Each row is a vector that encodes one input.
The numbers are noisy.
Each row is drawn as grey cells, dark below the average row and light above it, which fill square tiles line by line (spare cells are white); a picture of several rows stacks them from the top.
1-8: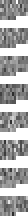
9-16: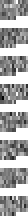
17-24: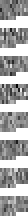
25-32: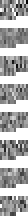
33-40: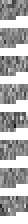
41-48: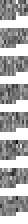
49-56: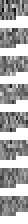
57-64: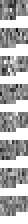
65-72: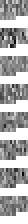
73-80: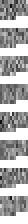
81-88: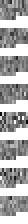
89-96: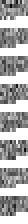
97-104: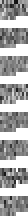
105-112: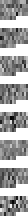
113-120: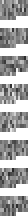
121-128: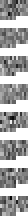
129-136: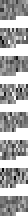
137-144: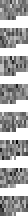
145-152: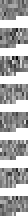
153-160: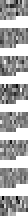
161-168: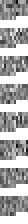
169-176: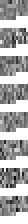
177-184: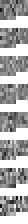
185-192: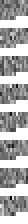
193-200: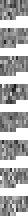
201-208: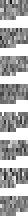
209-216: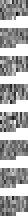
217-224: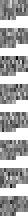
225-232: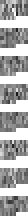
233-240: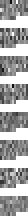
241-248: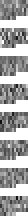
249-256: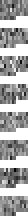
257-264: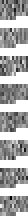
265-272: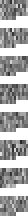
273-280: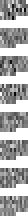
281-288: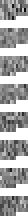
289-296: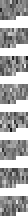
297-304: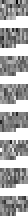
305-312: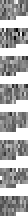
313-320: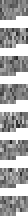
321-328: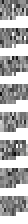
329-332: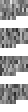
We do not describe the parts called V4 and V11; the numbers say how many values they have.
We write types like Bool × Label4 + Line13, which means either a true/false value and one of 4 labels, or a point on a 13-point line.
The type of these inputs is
Bool × V11 + Tree13 × V4 + Unit.
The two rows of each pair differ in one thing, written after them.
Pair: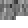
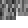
the value of V4
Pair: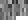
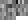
the node of the tree
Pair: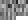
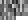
the value of V4
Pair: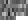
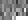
the value of V4
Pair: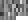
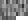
the value of V4
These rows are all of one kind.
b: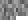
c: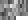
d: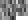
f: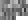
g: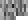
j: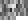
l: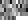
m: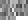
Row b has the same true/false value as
c and l.
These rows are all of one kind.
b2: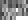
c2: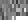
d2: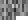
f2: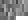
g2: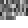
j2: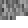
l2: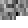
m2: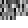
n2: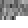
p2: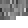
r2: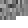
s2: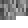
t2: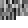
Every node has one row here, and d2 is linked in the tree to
c2 and l2.
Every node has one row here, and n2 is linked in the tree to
f2, g2 and r2.
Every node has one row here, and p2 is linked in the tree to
r2 and t2.
